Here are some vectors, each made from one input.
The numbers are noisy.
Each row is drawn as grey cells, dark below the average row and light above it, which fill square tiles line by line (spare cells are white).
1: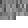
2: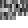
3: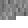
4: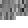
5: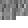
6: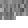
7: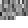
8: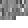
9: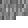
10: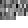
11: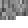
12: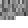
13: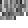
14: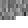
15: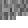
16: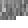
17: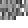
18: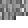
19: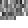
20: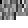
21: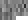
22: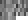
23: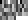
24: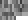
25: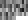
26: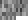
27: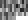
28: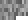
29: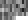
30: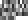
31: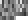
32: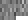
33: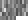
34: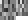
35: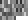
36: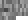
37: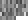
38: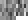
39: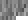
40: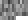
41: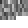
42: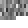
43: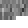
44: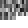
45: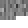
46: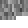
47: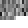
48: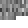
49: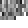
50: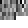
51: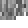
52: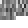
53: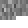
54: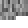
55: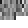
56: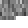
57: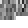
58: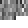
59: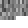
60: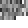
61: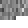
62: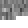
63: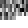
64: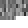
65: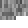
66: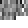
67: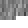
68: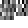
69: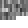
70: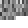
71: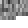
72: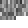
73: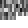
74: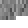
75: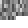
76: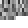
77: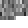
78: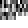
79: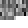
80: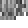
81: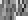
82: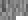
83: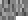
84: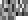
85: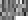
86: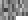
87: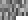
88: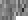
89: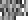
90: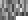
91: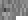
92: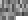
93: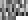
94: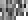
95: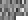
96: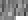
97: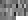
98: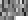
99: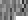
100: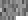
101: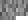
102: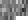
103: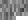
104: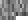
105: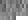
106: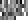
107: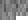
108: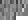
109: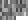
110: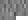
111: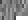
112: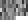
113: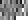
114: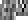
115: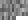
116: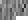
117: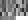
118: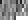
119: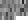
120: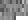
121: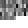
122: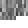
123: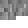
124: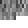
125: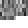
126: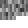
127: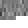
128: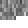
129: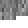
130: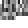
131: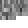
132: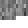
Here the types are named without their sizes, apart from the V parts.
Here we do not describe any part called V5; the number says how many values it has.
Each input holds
a node of a tree, a true/false value and a value of V5.
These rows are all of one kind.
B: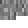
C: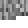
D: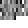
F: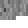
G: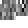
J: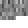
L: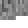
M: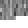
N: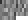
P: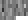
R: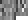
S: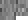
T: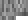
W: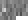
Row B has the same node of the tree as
C, J, N and T.
